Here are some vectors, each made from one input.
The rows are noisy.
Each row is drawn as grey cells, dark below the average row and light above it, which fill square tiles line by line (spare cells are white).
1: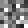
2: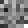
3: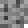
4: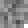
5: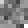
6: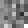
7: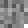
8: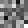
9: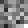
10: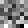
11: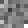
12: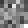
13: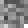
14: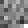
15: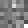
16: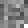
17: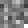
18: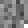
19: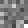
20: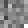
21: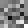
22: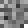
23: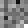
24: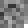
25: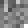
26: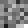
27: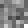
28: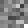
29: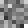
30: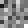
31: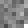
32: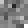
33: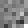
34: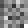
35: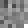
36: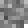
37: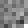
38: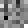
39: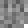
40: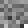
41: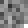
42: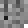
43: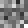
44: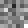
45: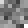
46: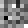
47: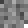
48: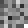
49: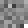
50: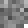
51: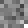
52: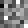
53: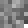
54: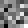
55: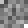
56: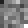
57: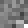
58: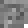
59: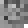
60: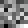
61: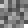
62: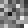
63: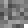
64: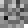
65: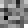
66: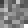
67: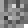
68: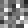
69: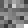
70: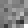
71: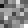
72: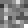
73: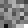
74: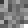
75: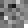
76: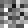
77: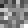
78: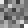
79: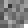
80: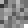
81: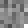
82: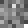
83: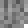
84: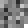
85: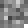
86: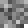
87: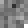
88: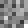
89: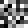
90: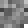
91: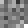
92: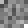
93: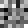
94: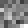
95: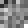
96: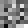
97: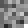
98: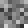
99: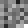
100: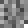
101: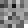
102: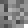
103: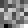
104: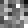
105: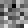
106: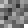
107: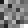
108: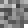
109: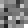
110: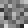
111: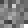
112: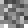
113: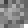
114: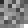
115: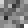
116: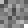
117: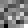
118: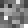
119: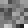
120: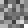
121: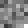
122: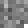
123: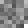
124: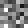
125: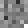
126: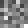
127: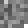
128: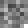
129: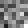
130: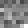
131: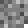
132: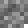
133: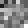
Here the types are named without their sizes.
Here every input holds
a list of points on a circle.
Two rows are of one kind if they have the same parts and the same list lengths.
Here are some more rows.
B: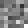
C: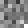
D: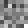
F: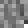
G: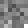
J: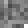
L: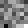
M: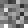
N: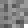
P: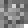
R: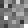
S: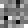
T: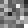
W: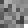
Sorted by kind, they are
B, F, G, J, M, R, W
C, D, L, N, P, S
T

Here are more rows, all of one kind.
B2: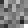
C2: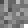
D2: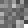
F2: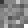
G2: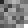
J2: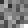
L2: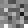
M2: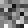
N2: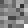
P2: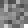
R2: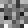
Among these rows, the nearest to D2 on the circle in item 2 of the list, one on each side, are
F2 and M2.
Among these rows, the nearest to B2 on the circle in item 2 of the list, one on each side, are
F2 and P2.
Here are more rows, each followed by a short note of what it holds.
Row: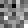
a list of one item
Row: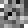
the empty list
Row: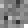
a list of one item
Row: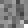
a list of two items
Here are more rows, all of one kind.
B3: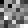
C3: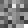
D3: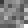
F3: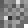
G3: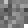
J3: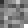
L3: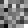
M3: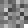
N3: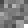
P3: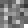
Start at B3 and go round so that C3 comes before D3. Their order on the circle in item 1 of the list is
B3, P3, C3, N3, D3, J3, F3, L3, G3, M3.
